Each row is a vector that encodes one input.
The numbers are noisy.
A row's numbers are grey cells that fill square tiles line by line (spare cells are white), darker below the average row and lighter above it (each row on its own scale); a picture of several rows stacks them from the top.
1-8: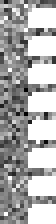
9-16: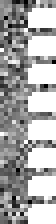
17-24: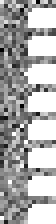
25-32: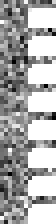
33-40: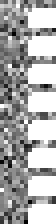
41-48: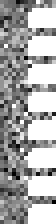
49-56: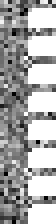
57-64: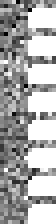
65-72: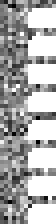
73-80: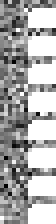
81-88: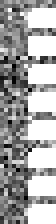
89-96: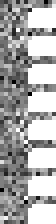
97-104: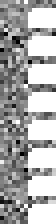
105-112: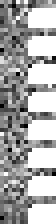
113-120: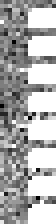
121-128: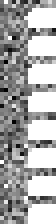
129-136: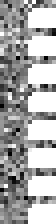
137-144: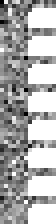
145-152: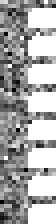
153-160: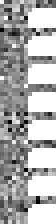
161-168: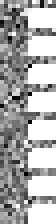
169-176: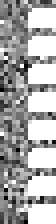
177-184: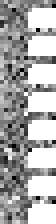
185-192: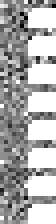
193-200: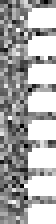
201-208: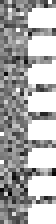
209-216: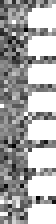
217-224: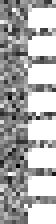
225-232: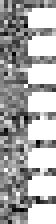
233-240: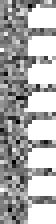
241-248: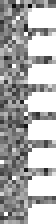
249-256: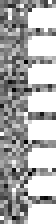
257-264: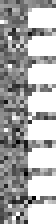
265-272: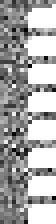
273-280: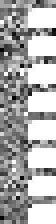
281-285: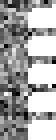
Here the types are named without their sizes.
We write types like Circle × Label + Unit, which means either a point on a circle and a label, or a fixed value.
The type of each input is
Bool × List(Line).
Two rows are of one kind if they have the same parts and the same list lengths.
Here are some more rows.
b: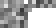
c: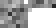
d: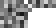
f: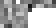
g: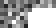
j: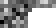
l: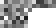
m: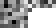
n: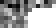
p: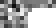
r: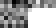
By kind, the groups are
b, c, d, f, g, j, l, p
m
n, r

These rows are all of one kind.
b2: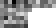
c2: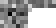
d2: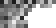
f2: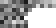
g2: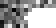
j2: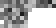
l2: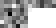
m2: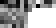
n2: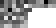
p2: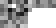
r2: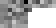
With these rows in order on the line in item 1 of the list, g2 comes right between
d2 and f2.
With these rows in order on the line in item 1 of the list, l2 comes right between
c2 and j2.
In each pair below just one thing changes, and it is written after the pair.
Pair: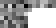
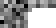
the true/false value
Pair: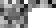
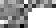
the place on the line in item 2 of the list
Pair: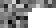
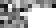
the true/false value
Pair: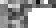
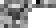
the true/false value
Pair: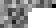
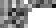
the place on the line in item 1 of the list
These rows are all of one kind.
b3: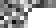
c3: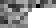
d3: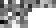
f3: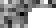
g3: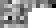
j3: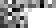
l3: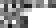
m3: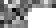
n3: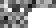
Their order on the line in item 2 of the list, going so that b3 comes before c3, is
n3, f3, g3, m3, d3, l3, j3, b3, c3.
